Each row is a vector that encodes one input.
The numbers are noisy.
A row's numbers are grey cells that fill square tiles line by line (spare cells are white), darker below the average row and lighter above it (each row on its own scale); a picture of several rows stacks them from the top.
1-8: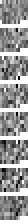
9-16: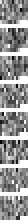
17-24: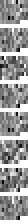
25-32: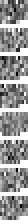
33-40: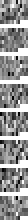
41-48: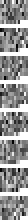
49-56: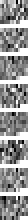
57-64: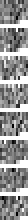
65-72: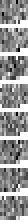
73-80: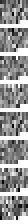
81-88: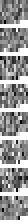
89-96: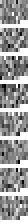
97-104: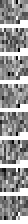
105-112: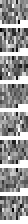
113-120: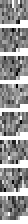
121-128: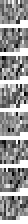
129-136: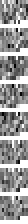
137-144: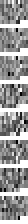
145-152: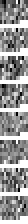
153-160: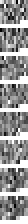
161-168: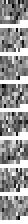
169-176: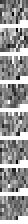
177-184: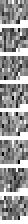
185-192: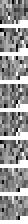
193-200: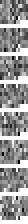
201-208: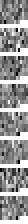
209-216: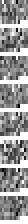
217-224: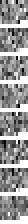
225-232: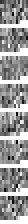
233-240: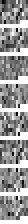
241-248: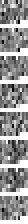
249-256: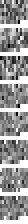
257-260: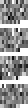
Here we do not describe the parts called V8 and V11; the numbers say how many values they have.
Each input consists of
a value of V8, together with either a point on each of two 5-point circles, or a value of V11.
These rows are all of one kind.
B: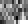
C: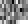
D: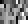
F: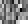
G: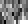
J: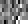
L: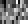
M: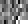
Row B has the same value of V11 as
D and F.
